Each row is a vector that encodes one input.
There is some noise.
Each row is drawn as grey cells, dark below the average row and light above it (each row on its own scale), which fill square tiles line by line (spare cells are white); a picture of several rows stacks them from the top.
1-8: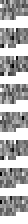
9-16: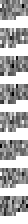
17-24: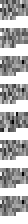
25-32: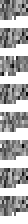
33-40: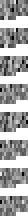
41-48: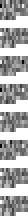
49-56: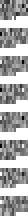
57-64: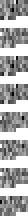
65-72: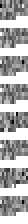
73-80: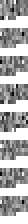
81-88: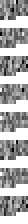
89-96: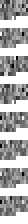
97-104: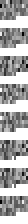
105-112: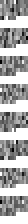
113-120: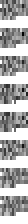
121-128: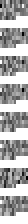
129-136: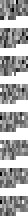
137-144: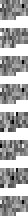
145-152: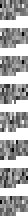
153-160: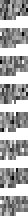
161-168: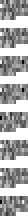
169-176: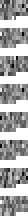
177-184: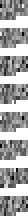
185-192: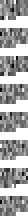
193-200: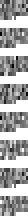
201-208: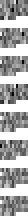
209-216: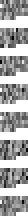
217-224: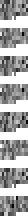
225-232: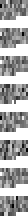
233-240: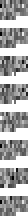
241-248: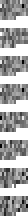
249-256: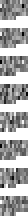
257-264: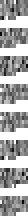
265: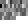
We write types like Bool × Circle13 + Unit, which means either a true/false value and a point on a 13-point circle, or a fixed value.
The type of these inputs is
Line4 + Line8.
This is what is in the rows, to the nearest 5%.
About 20% of them hold a point on a 4-point line. The rest hold a point on an 8-point line.
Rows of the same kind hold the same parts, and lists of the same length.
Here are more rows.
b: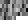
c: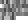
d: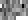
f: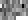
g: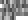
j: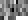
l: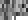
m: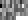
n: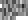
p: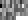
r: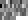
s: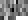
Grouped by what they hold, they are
b, c, d, f, g, j, l, n, s
m, p, r

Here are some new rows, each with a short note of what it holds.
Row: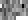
a point on an 8-point line
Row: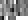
a point on an 8-point line
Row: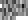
a point on an 8-point line
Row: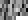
a point on an 8-point line
